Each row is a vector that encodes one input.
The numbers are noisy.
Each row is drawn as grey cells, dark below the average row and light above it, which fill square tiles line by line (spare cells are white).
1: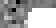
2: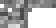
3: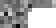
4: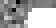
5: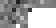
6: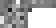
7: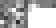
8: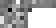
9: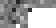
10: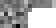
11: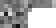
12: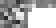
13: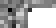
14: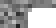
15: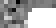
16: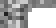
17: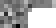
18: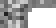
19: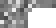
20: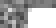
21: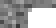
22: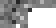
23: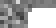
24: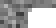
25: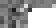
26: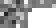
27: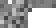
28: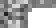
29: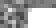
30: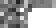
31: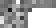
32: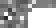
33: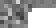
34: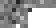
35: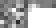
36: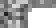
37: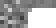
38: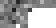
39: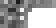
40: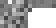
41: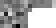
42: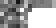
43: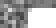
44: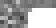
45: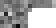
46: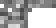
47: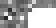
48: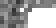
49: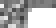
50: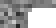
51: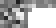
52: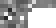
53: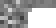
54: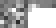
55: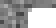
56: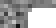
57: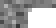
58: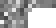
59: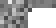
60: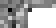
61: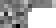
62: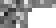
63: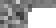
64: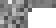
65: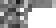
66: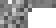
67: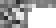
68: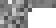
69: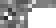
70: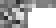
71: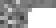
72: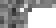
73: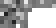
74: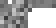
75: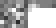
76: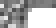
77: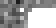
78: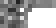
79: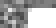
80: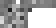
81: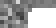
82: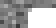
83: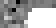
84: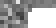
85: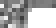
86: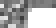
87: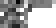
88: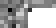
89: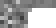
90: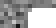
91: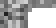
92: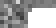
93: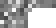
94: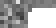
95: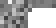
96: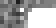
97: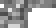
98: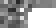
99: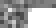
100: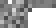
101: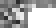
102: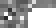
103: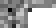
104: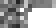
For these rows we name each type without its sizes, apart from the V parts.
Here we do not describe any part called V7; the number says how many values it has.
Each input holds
a true/false value, together with either a point on a line, or a value of V7.
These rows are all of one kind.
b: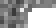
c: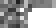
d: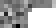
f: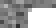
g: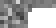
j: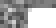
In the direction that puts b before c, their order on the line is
g, b, j, f, c, d.
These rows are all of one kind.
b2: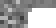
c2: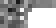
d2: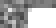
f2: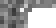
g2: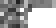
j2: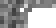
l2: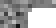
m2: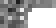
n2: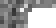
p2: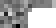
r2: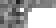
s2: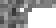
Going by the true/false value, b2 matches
d2, l2 and p2.
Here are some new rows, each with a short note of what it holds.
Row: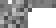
a true/false value and a value of V7
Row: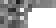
a point on a line and a true/false value
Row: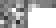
a true/false value and a value of V7
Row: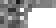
a point on a line and a true/false value
